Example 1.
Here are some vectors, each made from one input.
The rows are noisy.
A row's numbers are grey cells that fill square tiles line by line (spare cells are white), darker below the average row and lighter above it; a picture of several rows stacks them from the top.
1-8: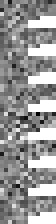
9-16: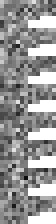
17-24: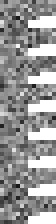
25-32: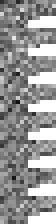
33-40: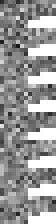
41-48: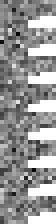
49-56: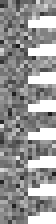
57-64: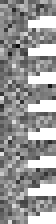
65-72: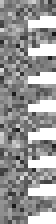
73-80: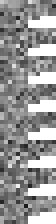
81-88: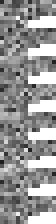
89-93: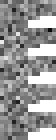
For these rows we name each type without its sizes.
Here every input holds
three true/false values.
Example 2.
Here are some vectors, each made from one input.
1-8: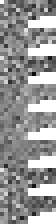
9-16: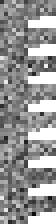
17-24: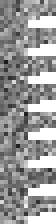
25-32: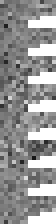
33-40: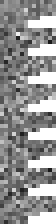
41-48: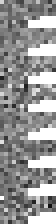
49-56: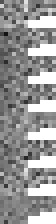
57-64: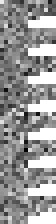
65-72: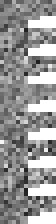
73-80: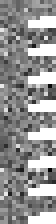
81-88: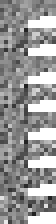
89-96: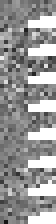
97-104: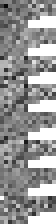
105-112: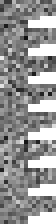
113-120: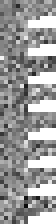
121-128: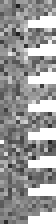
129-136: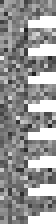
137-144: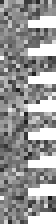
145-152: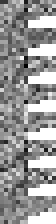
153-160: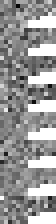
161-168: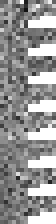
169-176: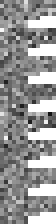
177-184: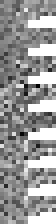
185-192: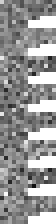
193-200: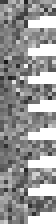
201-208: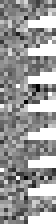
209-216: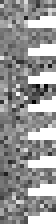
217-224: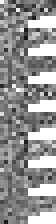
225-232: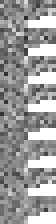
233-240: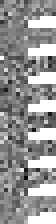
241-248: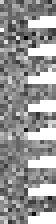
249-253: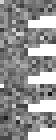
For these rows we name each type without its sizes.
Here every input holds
a node of a tree.
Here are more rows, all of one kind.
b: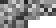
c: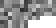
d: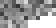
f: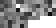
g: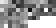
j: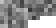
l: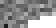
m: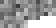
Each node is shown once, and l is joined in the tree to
c, f, j and m.
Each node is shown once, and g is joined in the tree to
j.
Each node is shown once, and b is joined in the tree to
c.
